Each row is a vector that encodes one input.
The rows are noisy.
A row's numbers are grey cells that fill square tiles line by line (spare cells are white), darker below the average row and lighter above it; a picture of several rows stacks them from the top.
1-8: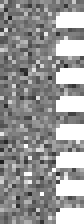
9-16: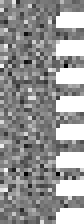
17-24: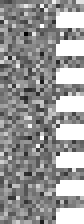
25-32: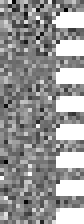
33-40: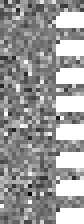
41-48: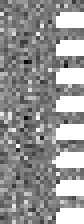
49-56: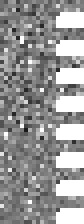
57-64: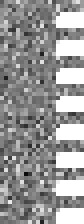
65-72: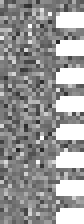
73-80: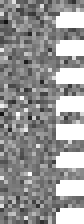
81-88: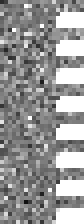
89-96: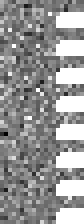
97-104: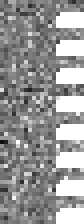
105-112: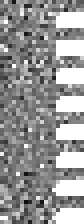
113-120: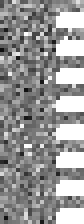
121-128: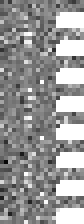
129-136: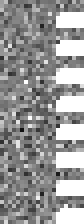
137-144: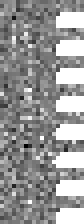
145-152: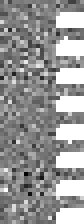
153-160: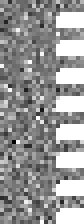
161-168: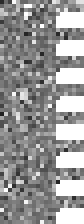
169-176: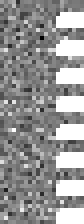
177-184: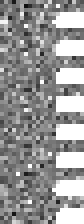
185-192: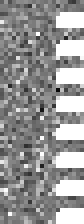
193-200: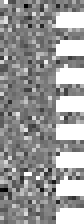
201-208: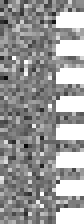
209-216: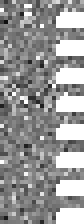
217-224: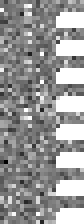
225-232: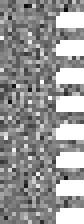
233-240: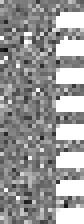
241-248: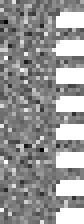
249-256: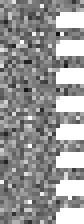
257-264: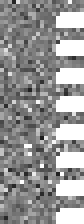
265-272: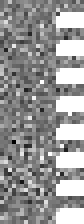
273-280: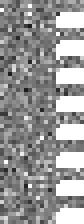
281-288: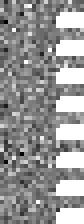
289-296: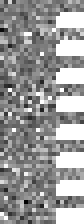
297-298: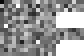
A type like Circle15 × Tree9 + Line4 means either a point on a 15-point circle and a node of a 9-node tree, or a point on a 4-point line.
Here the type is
(Label8 + Line11) × Line10.
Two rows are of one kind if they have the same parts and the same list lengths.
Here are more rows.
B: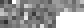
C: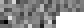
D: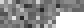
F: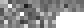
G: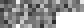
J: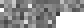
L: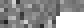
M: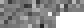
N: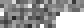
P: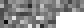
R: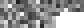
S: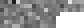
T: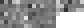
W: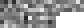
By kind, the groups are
B, F, N, R, T, W
C, D, G, J, L, M, P, S

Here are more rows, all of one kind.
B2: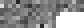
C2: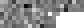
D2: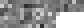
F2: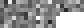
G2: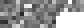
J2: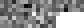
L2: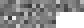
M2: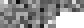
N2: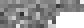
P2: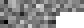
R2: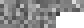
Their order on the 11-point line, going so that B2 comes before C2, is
G2, N2, L2, F2, P2, J2, B2, D2, C2, M2, R2.
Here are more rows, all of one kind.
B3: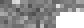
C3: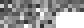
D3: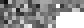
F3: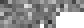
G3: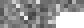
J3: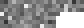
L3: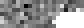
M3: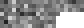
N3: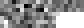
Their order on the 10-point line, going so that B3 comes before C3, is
F3, J3, B3, M3, D3, L3, C3, N3, G3.
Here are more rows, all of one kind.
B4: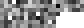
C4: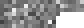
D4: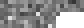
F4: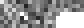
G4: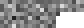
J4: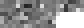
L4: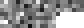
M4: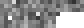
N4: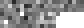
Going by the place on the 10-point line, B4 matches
C4, D4 and M4.
